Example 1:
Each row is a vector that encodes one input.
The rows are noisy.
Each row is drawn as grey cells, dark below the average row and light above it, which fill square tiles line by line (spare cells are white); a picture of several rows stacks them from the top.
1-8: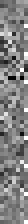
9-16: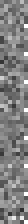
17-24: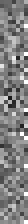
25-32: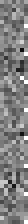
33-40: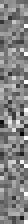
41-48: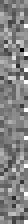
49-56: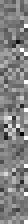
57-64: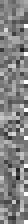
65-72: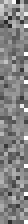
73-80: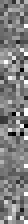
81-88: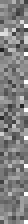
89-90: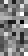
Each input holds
either a point on a 6-point circle, or a point on a 9-point line and a node of a 9-node tree.
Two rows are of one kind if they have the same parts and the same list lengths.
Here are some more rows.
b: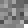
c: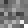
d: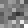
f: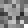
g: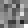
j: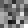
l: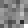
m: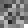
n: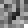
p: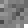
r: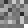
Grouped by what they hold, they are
b, c, d, f, m, n, p
g, j, l, r

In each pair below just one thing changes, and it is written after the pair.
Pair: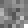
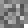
the place on the 9-point line
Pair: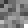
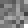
the node of the tree
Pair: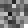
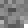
the node of the tree
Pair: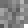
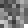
the node of the tree
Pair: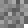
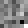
the place on the 9-point line
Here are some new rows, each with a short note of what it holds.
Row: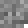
a point on a 9-point line and a node of a 9-node tree
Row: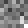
a point on a 9-point line and a node of a 9-node tree
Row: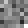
a point on a 6-point circle
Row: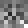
a point on a 6-point circle
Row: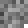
a point on a 6-point circle
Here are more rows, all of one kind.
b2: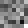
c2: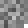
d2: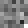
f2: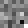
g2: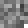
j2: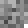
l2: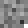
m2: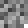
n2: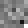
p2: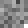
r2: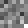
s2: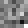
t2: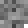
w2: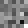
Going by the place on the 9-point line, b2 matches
l2, n2, s2 and w2.
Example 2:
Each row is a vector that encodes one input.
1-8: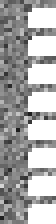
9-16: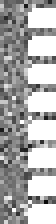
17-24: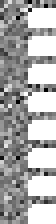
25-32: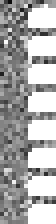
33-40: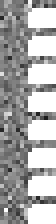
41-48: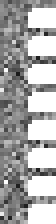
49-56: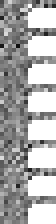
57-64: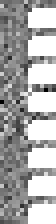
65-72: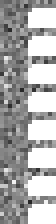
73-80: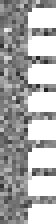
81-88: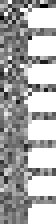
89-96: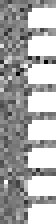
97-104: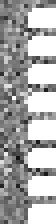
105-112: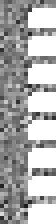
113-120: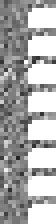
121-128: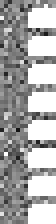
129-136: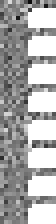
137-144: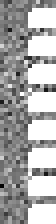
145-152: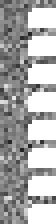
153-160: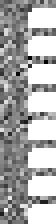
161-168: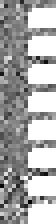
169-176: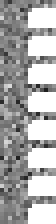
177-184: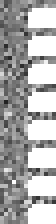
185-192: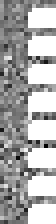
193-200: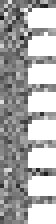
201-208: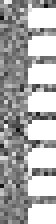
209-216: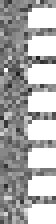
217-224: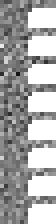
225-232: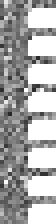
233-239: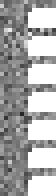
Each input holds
either two labels (each one of 11), or a point on an 11-point line.
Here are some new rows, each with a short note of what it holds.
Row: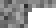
two labels (each one of 11)
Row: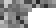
a point on an 11-point line
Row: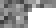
two labels (each one of 11)
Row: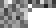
a point on an 11-point line
